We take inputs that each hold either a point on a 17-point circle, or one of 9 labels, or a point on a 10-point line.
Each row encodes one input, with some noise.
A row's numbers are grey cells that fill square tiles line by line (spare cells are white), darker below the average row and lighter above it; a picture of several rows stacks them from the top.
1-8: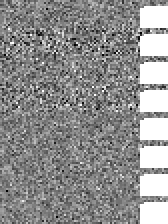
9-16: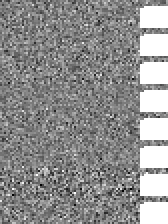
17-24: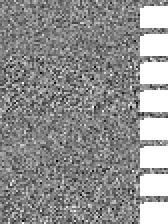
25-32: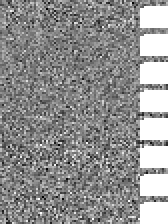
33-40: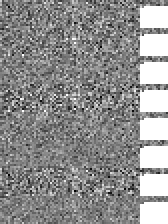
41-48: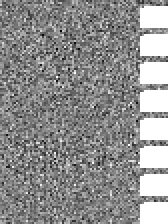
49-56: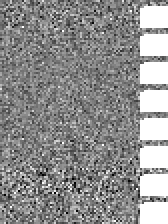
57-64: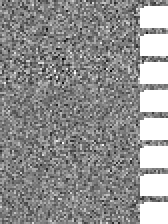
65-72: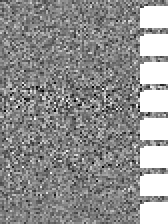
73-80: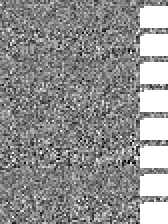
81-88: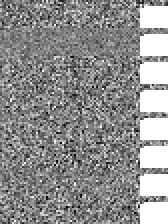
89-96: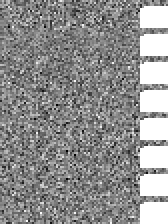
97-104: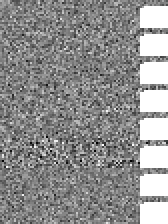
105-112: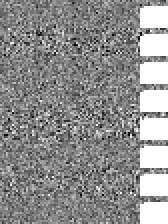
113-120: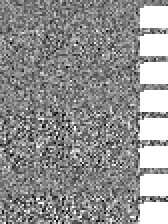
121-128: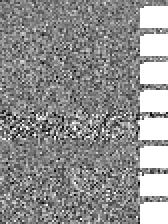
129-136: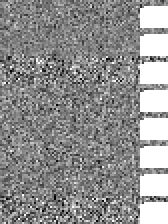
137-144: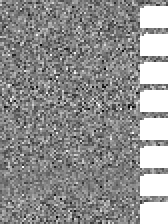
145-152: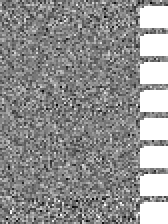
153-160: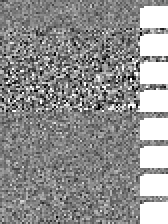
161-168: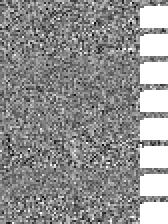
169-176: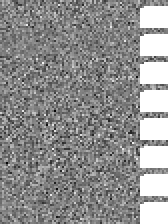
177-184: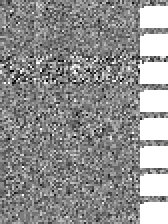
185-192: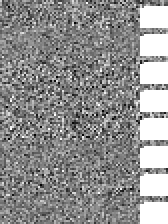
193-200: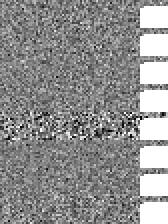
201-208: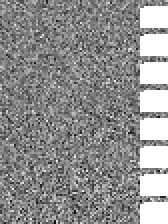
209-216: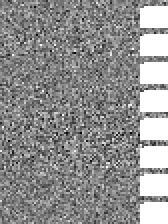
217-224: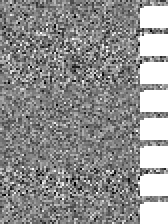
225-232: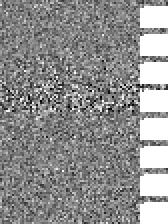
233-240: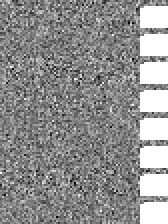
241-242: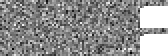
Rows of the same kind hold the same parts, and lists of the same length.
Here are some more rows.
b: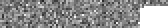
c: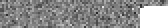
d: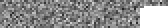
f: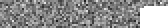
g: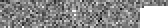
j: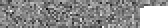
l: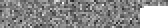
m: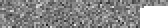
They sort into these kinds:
b
c, g
d, f, j, l, m

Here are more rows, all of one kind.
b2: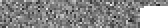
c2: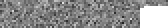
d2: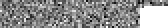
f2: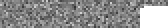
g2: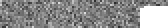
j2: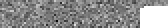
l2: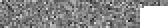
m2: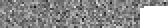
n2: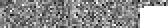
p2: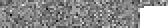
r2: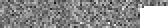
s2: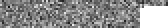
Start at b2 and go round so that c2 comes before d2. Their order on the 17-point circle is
b2, l2, r2, m2, n2, p2, j2, c2, f2, s2, d2, g2.
